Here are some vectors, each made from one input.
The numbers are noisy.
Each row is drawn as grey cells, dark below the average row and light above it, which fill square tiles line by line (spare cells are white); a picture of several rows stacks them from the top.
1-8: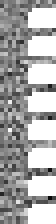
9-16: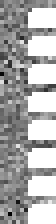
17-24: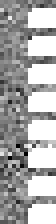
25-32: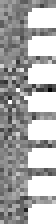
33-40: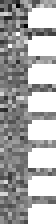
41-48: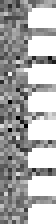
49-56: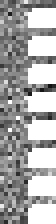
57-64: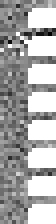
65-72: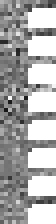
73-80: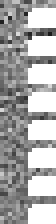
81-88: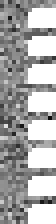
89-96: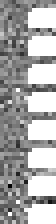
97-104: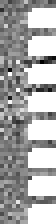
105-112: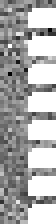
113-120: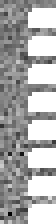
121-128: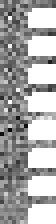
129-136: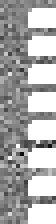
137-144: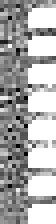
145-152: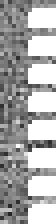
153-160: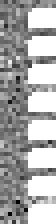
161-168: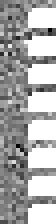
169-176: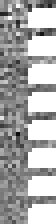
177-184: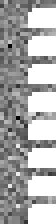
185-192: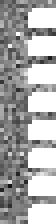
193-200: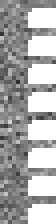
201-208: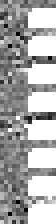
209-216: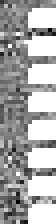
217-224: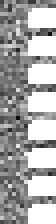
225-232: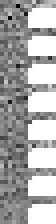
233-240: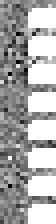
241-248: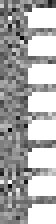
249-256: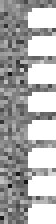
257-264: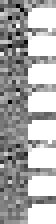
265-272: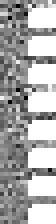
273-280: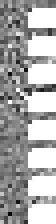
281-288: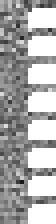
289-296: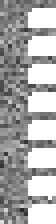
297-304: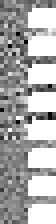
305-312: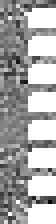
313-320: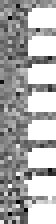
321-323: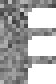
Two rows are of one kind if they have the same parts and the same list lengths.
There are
2 kinds of row.
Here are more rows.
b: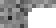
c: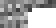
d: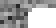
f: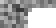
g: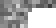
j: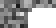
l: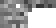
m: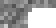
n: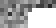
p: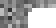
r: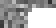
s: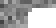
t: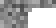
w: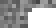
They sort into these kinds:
b, c, f, g, l, n, p, s, t
d, j, m, r, w

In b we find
a point on each of two 18-point circles and three true/false values.
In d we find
a point on each of two 18-point circles.
